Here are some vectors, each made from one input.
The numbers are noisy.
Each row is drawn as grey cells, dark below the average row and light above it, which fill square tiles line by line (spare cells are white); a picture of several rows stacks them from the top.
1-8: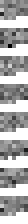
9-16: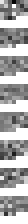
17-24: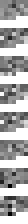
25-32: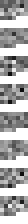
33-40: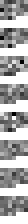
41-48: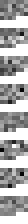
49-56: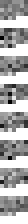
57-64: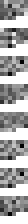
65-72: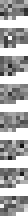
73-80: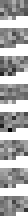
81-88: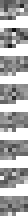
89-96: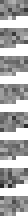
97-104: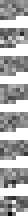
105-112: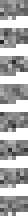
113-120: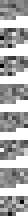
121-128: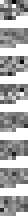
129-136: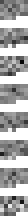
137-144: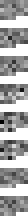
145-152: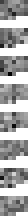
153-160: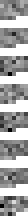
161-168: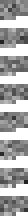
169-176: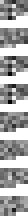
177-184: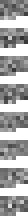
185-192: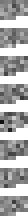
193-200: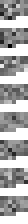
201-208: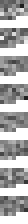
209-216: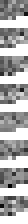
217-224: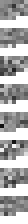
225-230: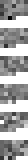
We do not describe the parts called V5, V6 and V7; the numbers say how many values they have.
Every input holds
a point on a 4-point line, together with either a point on a 4-point line, a true/false value, a value of V5 and a value of V6, or a value of V7.
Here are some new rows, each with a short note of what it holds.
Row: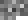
a point on each of two 4-point lines, a true/false value, a value of V5 and a value of V6
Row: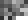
a point on a 4-point line and a value of V7
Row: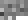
a point on each of two 4-point lines, a true/false value, a value of V5 and a value of V6
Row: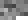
a point on each of two 4-point lines, a true/false value, a value of V5 and a value of V6
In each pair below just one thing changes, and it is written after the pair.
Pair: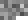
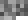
the value of V5
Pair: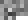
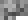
the value of V6
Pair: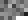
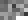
the value of V6
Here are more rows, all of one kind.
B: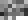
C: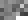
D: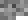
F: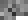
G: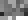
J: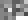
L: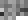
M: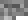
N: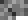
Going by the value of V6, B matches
C, F and G.
